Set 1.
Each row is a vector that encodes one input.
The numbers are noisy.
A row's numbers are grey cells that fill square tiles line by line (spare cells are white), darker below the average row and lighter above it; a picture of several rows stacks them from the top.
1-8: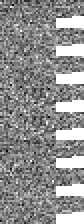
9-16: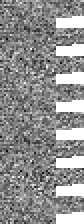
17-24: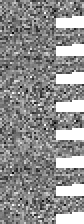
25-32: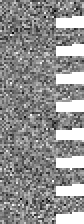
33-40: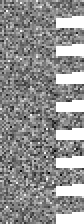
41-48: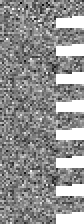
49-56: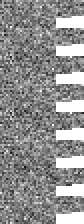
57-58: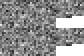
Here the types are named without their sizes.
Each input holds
either a point on a line, or a node of a tree.
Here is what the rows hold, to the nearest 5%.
About 60% of them hold a point on a line. The rest hold a node of a tree.
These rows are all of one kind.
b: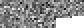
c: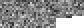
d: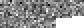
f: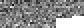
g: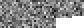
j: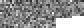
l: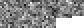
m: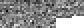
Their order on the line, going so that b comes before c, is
b, d, j, f, m, c, l, g.
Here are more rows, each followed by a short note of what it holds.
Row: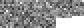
a node of a tree
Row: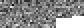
a point on a line
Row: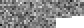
a node of a tree
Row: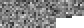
a point on a line
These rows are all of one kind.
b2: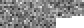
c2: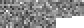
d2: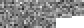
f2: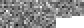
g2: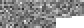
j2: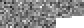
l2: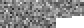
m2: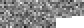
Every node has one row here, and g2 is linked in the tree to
d2 and j2.
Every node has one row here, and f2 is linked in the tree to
c2 and m2.
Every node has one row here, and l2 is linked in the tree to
b2 and c2.
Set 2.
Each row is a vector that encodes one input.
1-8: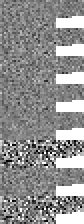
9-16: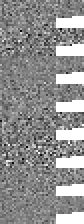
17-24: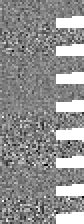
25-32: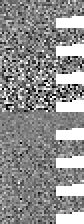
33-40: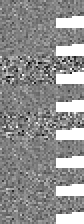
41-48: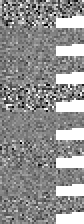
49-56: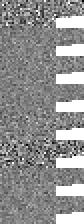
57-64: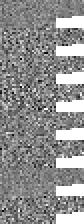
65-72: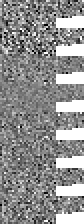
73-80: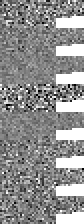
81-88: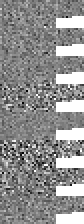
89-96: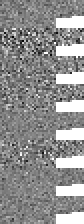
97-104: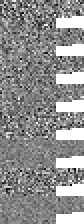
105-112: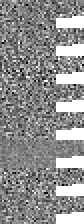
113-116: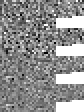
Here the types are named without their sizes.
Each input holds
either a point on a circle, or a fixed value, or a node of a tree.
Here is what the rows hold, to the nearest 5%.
About 65% of them hold a point on a circle. About 5% of them hold a fixed value. The rest hold a node of a tree.
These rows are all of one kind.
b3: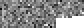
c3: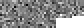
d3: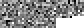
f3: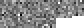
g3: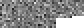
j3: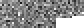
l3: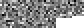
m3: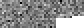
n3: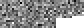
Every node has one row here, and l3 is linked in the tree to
n3.
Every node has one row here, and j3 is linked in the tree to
d3, g3, m3 and n3.
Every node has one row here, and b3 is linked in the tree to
m3.
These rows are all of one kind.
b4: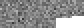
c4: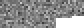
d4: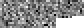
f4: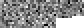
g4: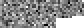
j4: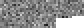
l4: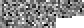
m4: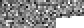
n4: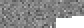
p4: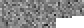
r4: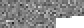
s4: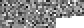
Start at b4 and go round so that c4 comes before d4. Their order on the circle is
b4, c4, g4, f4, s4, l4, j4, r4, n4, m4, d4, p4.
